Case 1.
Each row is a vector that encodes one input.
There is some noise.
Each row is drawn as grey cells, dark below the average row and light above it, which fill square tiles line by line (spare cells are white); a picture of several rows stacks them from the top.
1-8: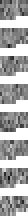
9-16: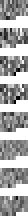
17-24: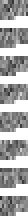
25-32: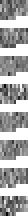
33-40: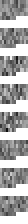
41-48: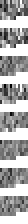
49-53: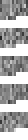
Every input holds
a list of up to two points on a 6-point line.
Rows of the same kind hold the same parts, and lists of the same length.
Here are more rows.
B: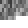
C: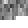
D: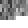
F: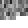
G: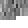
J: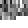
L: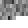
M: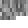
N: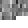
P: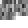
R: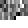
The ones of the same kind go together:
B, C, D, G
F, L, M, N, P
J, R

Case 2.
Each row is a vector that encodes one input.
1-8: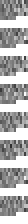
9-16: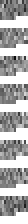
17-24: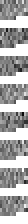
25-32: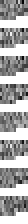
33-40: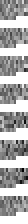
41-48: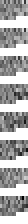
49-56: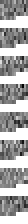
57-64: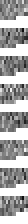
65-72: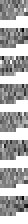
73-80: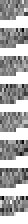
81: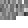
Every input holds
either a point on a 7-point line, or a point on an 8-point line.
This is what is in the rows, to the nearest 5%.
About 50% of them hold a point on a 7-point line. The rest hold a point on an 8-point line.
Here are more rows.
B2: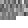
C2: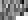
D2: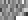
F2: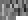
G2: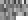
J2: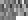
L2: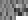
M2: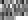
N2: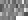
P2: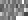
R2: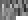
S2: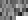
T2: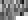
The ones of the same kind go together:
B2, D2, G2, J2, N2, P2
C2, F2, L2, M2, R2, S2, T2

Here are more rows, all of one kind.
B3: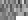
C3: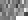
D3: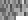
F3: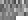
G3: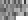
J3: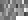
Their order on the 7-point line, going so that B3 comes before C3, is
G3, D3, B3, F3, J3, C3.
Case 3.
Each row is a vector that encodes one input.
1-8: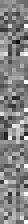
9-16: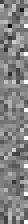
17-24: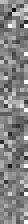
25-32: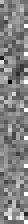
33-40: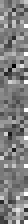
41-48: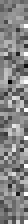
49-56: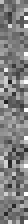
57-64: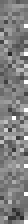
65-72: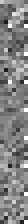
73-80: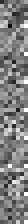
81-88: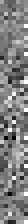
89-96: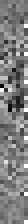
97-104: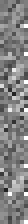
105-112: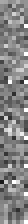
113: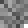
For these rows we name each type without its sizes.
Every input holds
either a point on a line, or four true/false values.
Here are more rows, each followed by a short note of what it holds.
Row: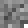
four true/false values
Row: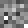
four true/false values
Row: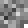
a point on a line
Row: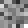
a point on a line
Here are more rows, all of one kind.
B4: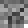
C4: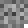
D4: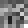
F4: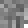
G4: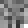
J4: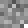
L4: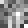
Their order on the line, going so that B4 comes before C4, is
D4, B4, G4, F4, C4, L4, J4.
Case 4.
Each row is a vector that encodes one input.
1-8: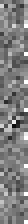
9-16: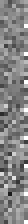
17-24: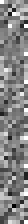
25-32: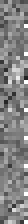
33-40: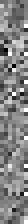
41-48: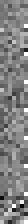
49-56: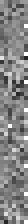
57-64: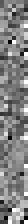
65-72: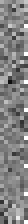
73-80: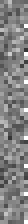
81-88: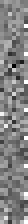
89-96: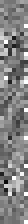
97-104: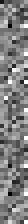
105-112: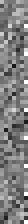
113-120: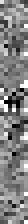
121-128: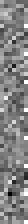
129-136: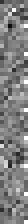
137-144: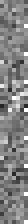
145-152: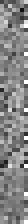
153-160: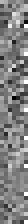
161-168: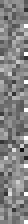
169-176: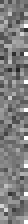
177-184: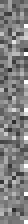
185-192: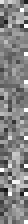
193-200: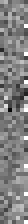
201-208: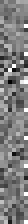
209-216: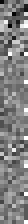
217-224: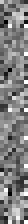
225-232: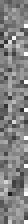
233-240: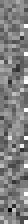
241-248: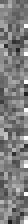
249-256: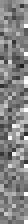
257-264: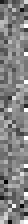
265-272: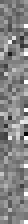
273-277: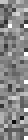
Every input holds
either a point on a 19-point line, or four true/false values.
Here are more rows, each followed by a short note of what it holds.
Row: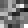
a point on a 19-point line
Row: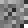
a point on a 19-point line
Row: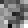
four true/false values
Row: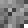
a point on a 19-point line
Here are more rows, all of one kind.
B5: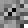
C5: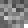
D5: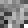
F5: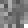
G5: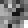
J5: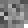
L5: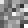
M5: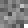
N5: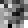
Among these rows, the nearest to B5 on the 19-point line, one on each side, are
L5 and M5.
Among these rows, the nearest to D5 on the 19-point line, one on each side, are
F5 and N5.
